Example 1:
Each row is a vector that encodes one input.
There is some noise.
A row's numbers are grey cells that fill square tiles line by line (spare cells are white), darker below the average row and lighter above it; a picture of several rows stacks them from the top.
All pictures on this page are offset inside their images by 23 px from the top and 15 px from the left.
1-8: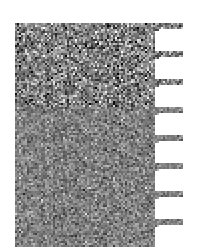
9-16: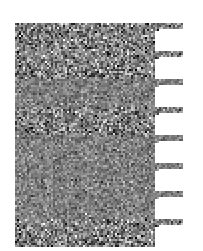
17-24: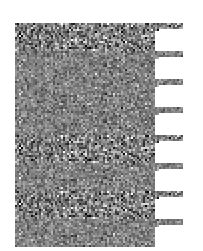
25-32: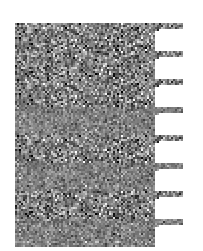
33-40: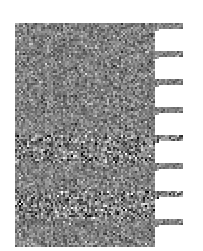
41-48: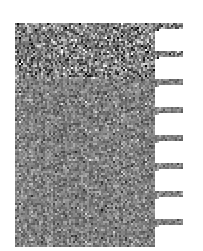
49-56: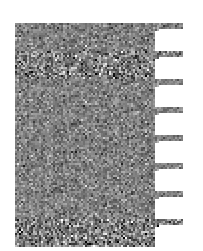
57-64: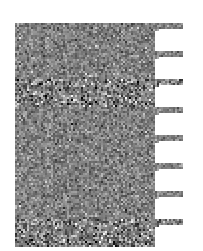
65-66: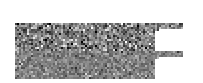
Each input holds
either a point on a 5-point line, or a point on a 9-point line.
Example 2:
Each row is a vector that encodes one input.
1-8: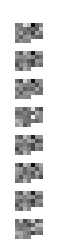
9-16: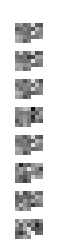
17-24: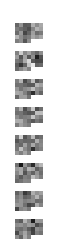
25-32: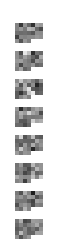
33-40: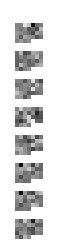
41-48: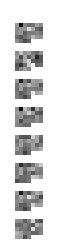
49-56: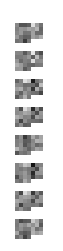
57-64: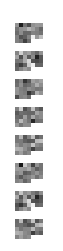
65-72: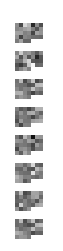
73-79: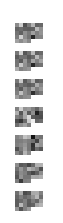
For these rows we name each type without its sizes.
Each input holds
a list of points on a line.
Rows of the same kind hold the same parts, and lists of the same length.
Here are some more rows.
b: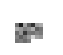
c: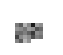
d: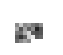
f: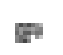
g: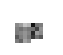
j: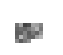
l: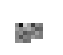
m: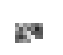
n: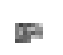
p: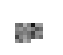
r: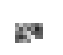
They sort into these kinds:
b, f, l, n
c, g, j, p
d, m, r

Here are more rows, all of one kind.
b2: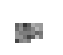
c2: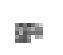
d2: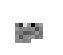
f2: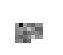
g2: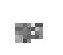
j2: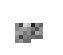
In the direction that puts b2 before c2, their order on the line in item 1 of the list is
g2, b2, c2, f2, d2, j2.
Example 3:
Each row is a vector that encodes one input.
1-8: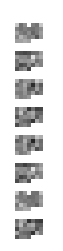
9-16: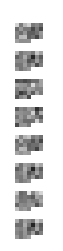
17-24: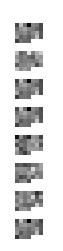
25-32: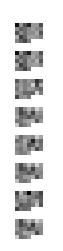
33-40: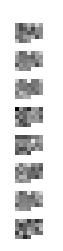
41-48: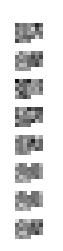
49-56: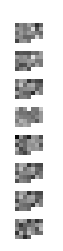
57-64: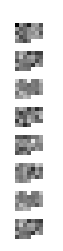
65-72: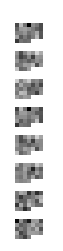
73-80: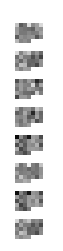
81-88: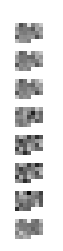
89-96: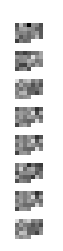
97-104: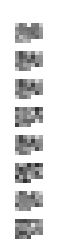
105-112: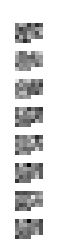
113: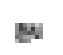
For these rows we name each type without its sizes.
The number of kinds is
2.
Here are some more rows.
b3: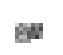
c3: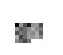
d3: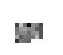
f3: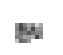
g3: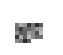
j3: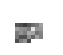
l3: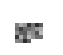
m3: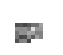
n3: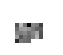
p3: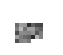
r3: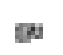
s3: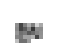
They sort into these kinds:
b3, c3, d3, f3, j3, m3, n3, p3, r3, s3
g3, l3

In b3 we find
a point on a circle and a true/false value.
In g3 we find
a fixed value.
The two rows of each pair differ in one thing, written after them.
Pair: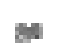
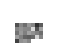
the true/false value
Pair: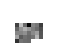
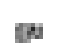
the true/false value
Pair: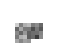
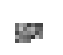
the true/false value
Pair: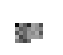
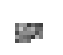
the place on the circle
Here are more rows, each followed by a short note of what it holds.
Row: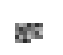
a fixed value
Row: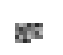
a fixed value
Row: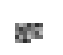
a fixed value
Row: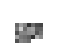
a point on a circle and a true/false value
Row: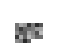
a fixed value
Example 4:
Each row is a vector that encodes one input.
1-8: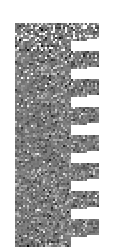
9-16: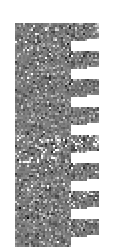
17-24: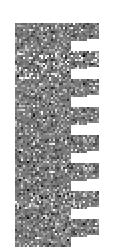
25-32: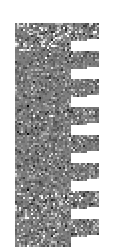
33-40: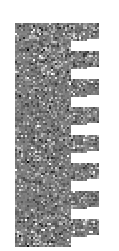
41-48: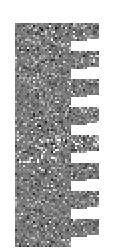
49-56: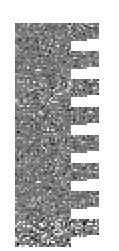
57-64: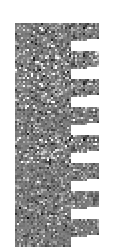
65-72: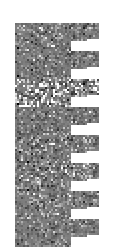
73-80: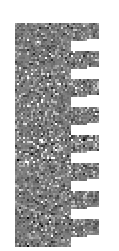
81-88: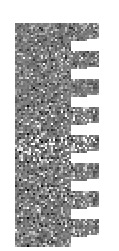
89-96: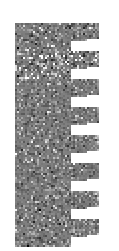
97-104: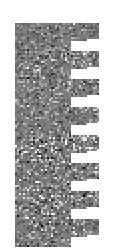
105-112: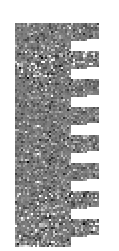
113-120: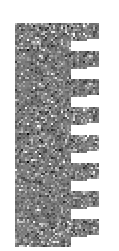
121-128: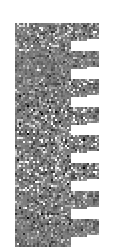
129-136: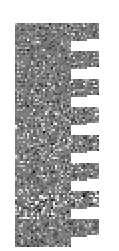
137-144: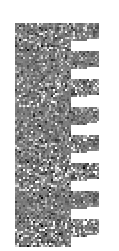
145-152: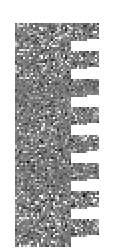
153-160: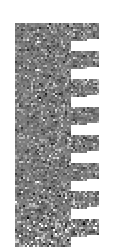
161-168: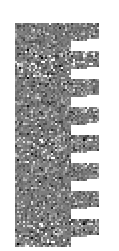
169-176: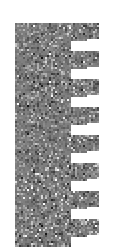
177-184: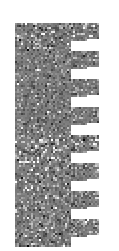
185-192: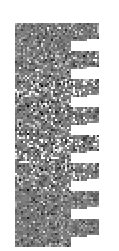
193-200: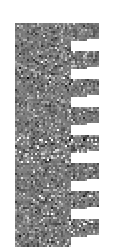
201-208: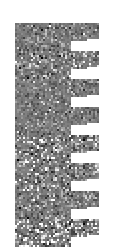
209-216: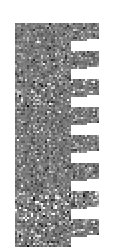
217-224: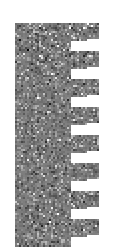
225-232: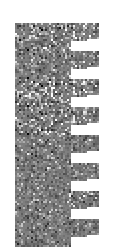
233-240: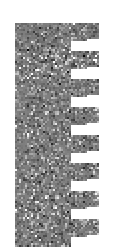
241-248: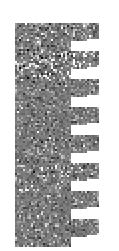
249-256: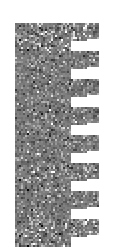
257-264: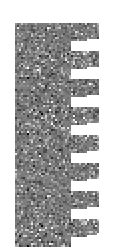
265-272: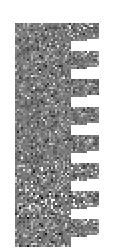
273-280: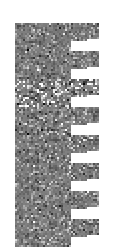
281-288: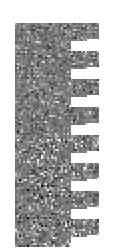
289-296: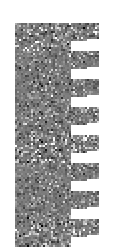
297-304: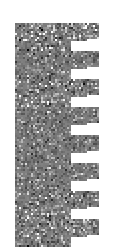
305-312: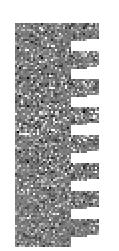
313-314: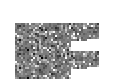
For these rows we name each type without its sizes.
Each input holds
a label and a node of a tree.
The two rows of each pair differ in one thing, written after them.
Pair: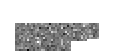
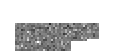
the node of the tree
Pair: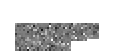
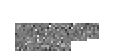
the node of the tree
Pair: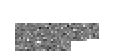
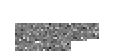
the node of the tree
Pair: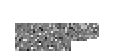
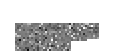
the label
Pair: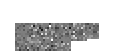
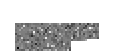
the label
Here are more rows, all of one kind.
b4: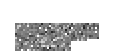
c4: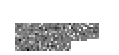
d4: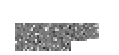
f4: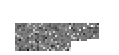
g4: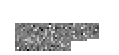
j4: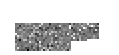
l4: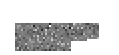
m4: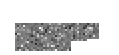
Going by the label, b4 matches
g4 and l4.
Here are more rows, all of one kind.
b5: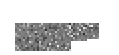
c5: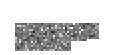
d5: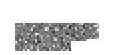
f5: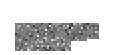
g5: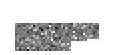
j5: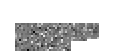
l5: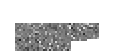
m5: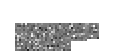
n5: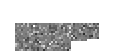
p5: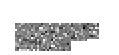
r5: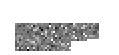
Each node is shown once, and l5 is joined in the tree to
f5, j5 and p5.
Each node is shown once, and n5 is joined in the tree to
m5.
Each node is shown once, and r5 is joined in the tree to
c5 and g5.
